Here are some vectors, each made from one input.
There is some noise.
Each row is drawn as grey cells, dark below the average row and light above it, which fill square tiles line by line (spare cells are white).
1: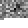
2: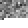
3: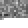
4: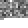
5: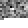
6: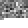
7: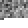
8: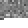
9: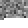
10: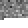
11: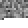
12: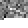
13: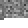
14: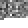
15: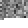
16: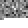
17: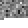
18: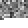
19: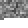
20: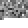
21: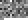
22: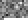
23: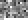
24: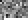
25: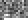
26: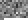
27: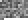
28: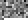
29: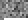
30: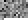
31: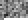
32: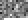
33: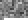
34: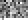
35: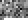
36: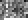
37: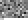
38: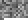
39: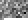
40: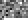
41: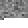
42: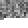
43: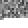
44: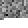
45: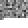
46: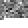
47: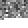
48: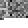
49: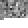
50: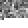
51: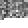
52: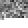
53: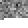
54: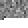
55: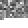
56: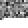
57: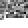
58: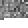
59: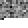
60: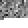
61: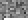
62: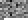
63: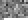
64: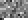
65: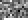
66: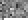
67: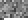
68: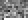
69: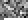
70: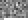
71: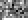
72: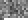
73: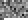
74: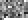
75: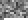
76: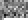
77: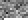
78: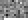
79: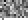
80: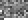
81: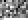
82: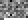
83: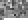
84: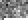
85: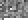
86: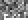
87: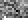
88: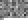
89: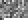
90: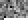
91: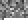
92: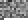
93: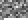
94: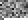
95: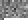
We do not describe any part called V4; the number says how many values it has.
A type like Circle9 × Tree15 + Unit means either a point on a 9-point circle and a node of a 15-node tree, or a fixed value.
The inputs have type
Tree7 × (Tree7 + Unit) × V4.
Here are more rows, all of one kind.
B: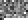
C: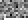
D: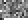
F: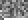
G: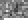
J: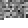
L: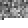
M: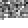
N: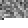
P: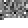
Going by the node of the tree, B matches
D, J, N and P.
